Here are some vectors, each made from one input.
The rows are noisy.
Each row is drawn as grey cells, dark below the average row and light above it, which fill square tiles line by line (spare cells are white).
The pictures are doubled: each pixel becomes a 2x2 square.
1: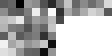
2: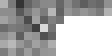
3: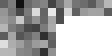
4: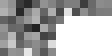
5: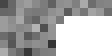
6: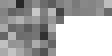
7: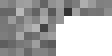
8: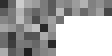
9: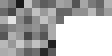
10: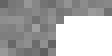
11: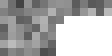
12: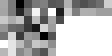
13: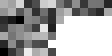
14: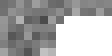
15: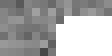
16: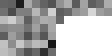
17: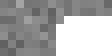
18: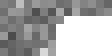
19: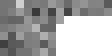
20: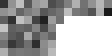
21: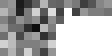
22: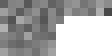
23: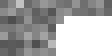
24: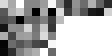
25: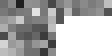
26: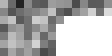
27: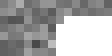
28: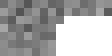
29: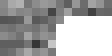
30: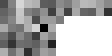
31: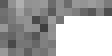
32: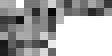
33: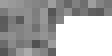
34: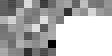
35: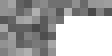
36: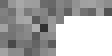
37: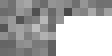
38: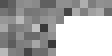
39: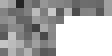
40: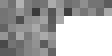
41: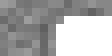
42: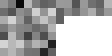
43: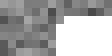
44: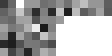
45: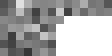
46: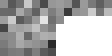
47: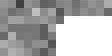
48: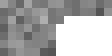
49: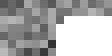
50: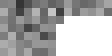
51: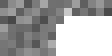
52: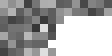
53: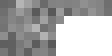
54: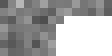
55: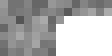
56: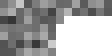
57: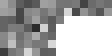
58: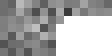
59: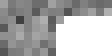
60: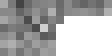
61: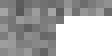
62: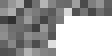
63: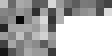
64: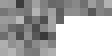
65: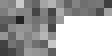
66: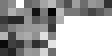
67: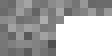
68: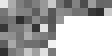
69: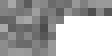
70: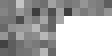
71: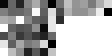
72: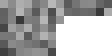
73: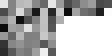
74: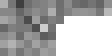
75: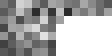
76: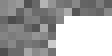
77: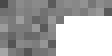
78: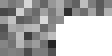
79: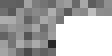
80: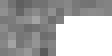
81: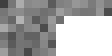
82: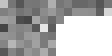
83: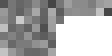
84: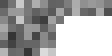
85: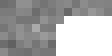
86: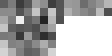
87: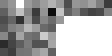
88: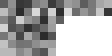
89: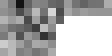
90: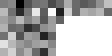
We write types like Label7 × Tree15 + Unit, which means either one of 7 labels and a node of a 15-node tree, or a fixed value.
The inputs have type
Bool × List2(Line5).
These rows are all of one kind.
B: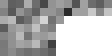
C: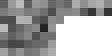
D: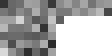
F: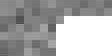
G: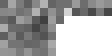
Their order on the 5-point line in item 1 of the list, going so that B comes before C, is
G, D, F, B, C.
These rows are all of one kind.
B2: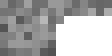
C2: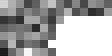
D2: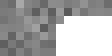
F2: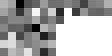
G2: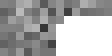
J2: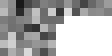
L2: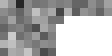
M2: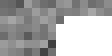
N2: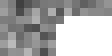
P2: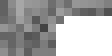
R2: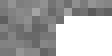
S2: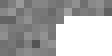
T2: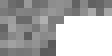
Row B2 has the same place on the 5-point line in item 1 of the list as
F2, M2 and R2.
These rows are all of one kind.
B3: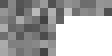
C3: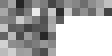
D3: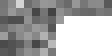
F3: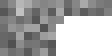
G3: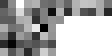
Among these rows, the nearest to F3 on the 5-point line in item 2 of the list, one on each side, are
D3 and G3.
